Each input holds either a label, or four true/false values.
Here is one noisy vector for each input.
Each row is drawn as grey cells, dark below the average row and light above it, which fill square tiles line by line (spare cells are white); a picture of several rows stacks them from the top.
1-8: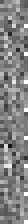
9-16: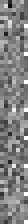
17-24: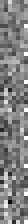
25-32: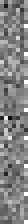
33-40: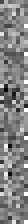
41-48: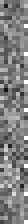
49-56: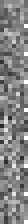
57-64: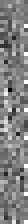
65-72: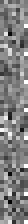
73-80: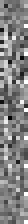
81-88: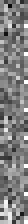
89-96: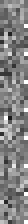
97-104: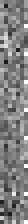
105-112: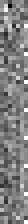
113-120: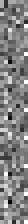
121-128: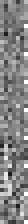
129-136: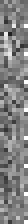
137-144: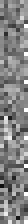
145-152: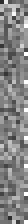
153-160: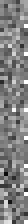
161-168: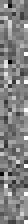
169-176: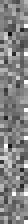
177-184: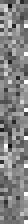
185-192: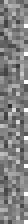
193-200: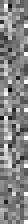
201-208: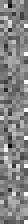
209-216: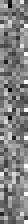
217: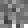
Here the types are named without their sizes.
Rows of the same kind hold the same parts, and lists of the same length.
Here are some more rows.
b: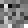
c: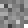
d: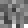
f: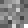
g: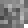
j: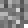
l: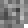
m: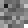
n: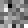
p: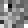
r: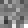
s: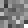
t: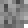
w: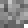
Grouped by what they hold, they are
b, n, p
c, d, f, g, j, l, m, r, s, t, w

